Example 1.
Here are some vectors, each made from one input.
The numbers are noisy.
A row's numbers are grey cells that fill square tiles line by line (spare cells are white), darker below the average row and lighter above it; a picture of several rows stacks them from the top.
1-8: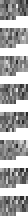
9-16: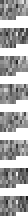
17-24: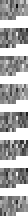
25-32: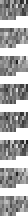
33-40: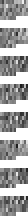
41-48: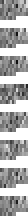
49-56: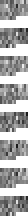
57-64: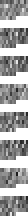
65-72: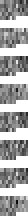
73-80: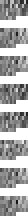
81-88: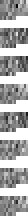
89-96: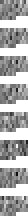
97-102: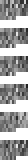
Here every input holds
either one of 8 labels and a point on a 4-point line, or a point on an 8-point line.
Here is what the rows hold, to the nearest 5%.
About 55% of them hold one of 8 labels and a point on a 4-point line. The rest hold a point on an 8-point line.
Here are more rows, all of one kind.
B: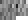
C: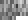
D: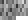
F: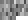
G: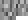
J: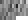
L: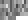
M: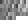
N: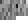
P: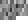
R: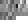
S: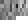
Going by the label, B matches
J and N.
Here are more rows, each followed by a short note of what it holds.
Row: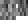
a point on an 8-point line
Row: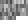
one of 8 labels and a point on a 4-point line
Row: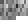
one of 8 labels and a point on a 4-point line
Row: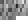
one of 8 labels and a point on a 4-point line
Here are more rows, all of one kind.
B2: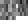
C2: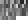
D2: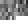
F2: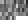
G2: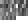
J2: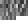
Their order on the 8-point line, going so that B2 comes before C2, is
F2, D2, B2, G2, J2, C2.
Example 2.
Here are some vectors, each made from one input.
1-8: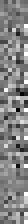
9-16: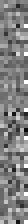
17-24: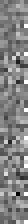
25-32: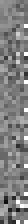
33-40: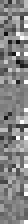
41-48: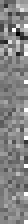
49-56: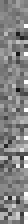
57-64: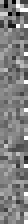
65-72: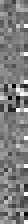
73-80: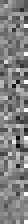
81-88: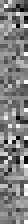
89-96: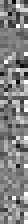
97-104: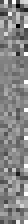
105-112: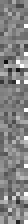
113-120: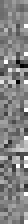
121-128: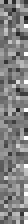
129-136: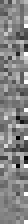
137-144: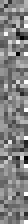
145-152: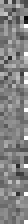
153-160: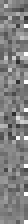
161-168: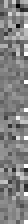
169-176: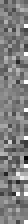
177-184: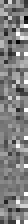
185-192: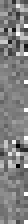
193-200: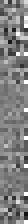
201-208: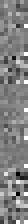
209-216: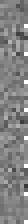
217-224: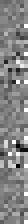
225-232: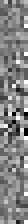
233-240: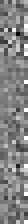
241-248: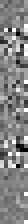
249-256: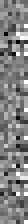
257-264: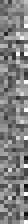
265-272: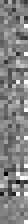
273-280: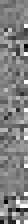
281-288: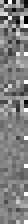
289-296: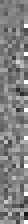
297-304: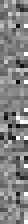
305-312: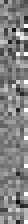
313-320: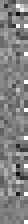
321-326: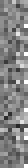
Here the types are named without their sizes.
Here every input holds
a label and a node of each of two trees.
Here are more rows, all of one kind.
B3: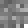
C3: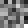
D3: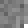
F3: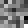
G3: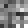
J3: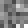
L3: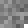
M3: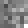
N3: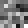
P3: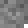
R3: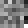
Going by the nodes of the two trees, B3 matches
D3 and L3.
